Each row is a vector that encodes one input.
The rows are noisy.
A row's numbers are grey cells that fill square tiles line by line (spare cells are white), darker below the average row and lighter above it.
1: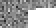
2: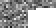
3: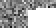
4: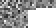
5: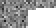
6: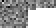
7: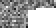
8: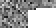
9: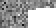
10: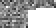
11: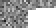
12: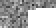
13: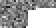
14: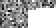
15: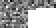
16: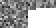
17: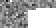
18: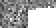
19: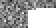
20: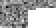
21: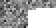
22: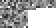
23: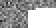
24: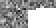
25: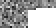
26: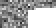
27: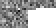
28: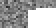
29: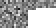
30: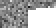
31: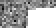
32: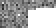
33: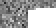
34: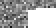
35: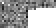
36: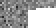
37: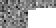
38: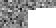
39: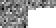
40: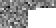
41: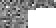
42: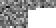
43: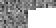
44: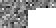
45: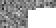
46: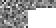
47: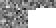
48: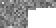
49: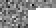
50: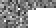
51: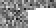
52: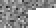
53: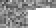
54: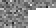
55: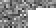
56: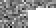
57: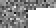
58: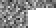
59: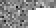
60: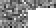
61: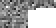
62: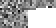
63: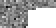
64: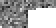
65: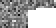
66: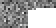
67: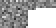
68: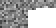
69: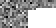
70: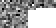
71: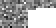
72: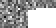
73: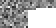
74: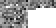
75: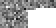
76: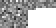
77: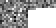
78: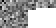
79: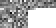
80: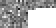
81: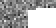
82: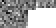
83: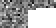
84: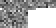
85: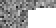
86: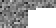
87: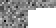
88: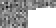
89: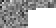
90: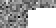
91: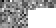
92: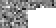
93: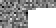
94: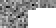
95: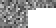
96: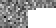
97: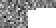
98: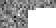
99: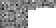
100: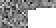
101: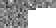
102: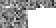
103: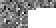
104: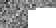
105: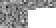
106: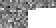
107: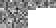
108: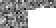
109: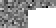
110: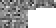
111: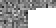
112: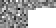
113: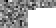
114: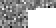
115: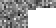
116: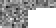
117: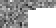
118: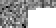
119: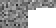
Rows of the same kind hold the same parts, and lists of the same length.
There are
2 kinds of row.
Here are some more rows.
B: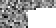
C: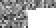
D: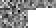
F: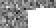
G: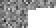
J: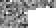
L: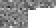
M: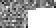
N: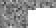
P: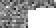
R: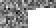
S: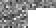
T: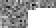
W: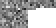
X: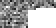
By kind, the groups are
B, C, D, F, M, P, R, S, W, X
G, J, L, N, T

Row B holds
one of 5 labels.
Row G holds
a node of an 11-node tree and a node of a 12-node tree.
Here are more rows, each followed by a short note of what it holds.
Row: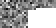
one of 5 labels
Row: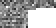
one of 5 labels
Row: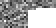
one of 5 labels
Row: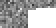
a node of an 11-node tree and a node of a 12-node tree
